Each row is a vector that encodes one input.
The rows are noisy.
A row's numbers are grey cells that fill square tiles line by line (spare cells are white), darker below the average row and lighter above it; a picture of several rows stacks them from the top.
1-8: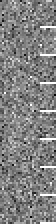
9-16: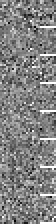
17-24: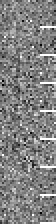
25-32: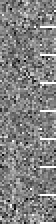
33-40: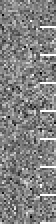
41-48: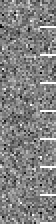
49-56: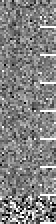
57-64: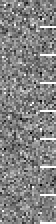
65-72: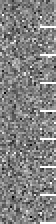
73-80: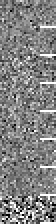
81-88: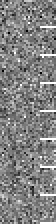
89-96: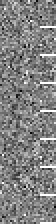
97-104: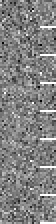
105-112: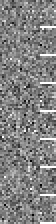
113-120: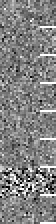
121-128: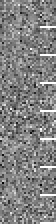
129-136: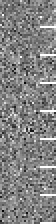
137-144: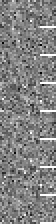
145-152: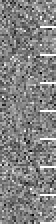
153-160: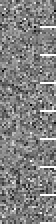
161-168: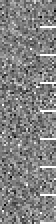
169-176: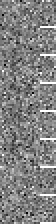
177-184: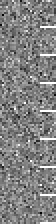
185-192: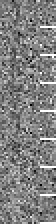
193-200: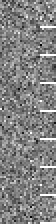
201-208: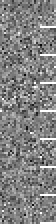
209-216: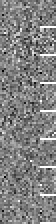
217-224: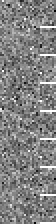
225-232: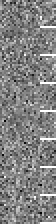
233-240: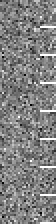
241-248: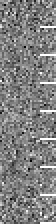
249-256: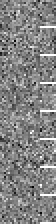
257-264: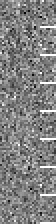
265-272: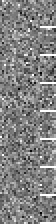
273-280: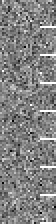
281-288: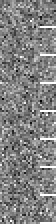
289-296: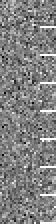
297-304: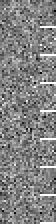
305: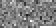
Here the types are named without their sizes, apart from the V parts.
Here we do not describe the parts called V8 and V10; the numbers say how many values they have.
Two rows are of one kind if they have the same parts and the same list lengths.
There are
2 kinds of row.
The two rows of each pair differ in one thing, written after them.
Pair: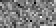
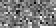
the value of V10
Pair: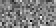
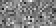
the true/false value
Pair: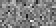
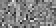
the value of V10
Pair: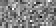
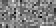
the node of the tree
